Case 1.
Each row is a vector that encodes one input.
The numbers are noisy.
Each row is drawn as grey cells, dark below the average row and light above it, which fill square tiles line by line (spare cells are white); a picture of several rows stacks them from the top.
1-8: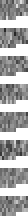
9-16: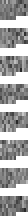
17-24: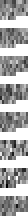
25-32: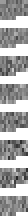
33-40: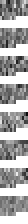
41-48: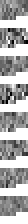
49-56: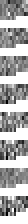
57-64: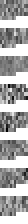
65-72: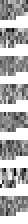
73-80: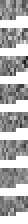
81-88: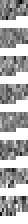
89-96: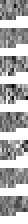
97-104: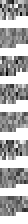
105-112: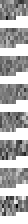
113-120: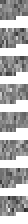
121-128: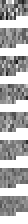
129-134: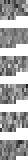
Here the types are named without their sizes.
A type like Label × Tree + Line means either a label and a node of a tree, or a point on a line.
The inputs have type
(Bool × Bool × Bool × Bool + Label) × Label.
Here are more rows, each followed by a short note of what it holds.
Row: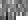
a label and four true/false values
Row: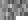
two labels
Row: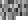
two labels
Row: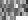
a label and four true/false values
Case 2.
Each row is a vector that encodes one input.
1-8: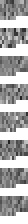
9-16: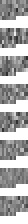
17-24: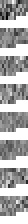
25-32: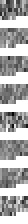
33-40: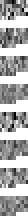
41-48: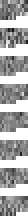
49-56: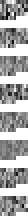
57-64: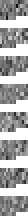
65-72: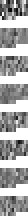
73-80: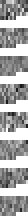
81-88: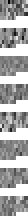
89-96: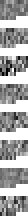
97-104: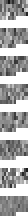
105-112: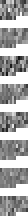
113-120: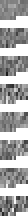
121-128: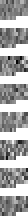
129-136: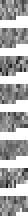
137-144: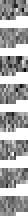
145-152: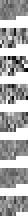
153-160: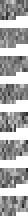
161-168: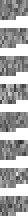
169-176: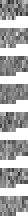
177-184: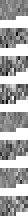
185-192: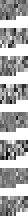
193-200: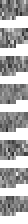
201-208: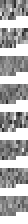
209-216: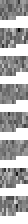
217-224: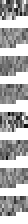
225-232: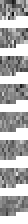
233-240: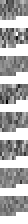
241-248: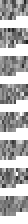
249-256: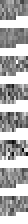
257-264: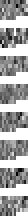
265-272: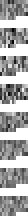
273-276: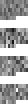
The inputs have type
(Bool × Bool × Bool × Bool + Unit) × (Label7 × Label7 + Unit).
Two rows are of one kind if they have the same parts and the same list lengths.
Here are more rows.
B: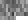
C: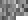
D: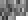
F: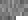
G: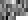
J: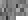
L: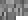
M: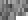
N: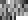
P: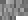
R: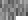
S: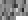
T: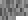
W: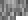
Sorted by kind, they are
B, D, J, M, T
C, G, L, R
F, N, P, W
S

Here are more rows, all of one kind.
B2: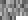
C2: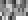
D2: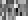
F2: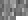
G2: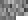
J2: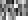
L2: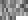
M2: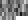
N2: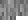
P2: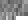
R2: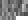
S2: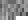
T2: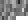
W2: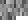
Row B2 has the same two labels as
D2, M2 and W2.
